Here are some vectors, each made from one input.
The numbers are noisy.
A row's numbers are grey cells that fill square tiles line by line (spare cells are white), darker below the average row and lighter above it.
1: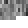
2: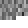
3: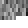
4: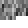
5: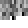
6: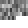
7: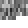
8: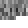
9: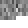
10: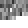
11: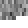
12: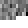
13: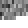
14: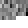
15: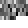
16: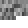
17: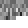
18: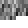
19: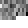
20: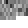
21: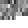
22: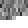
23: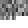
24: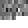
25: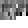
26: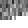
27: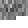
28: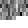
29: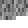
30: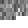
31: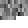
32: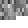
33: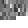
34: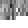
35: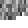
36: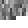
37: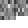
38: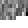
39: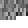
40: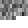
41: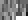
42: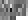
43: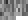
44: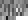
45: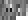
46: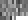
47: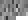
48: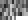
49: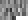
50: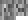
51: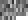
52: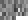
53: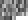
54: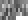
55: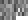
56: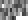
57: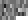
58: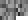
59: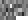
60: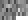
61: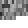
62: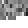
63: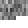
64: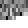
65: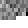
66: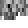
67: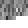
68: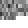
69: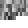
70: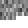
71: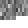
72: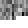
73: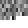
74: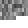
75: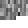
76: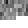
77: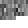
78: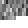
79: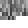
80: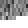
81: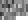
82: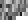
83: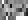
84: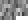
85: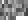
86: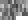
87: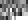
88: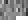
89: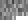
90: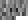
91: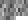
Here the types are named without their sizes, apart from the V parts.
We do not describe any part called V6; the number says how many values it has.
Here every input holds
either a label and a value of V6, or a point on each of two lines.
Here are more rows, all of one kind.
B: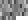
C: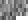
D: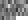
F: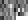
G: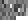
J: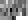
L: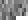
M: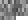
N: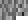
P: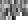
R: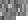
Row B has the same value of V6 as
D, G, L and M.
